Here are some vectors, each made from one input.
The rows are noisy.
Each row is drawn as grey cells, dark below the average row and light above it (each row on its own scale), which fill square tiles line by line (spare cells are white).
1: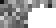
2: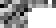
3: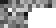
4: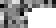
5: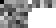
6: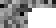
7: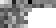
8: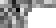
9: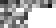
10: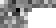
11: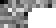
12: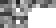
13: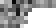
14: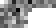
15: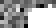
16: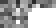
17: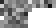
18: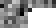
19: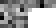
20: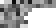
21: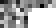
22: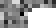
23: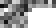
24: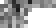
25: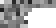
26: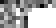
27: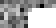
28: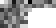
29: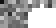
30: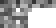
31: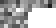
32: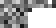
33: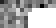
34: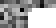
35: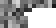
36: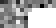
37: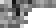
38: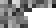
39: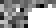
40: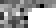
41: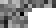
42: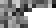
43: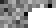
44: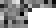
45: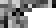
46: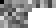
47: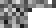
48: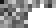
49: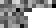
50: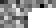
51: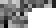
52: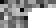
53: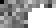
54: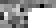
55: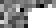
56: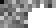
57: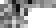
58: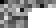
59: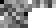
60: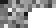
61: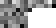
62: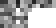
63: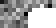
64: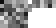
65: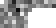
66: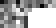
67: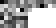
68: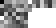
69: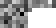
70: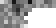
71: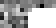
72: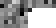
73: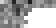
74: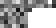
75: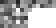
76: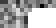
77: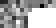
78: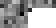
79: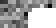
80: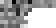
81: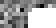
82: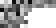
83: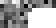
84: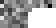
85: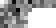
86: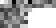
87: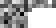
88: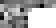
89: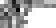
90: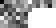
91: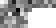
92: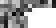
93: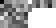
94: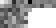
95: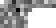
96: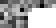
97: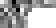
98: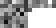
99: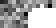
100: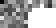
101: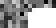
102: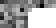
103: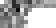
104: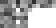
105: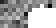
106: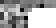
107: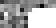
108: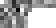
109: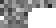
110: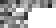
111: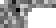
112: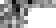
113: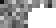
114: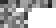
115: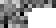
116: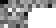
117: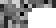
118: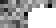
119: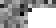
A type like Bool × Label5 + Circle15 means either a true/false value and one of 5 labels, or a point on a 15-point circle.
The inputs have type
Bool × Circle11 + Line12.
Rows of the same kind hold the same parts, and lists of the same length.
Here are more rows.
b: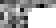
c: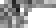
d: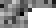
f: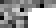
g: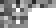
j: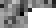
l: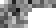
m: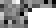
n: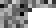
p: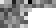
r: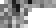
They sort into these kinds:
b, f, g
c, d, j, l, m, n, p, r

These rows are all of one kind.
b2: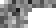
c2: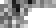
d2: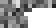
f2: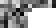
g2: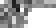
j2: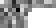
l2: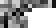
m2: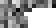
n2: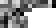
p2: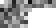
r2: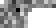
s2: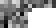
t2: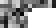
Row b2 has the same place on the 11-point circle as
f2, l2, n2 and t2.
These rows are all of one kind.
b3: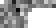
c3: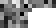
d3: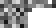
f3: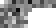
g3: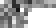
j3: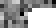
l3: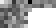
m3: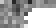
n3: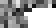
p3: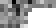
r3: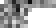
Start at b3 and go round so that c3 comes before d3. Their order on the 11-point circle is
b3, n3, f3, l3, c3, j3, p3, m3, r3, g3, d3.
